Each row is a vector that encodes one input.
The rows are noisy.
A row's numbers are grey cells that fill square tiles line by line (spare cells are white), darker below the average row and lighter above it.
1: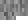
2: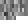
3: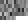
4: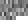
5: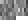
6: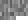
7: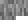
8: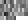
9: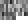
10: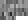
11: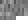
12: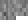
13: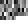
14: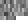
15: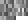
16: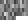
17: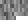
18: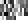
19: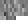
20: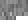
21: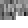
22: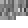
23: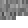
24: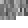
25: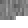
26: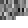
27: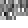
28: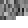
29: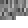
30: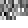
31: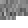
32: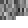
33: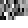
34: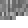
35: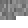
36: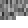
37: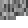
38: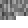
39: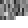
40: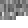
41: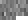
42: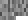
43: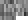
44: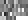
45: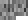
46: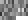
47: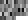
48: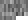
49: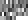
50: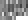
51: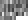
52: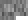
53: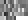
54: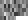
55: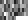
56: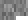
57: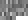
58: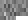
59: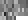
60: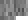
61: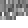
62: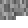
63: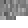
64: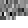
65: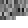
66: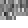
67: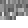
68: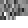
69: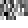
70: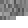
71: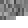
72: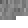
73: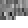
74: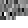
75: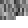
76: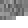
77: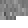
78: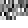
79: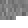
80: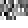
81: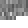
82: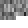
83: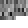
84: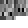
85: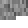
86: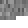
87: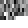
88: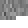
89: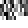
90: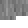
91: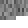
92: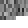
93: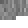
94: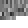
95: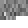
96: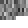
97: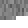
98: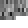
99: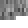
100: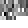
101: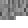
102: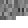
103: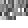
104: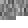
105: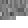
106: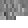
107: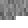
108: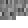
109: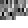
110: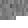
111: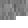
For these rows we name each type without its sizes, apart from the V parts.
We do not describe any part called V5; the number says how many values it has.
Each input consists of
a true/false value, together with either a point on a line, or a value of V5.
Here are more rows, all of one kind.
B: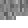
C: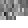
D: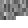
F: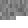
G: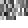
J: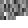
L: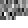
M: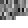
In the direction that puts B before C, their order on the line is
F, B, J, D, C, G, L, M.
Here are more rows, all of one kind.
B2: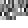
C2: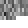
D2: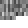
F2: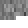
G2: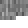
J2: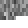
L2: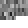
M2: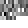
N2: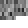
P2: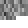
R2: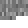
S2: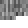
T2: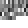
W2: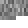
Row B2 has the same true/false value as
J2, L2, T2 and W2.
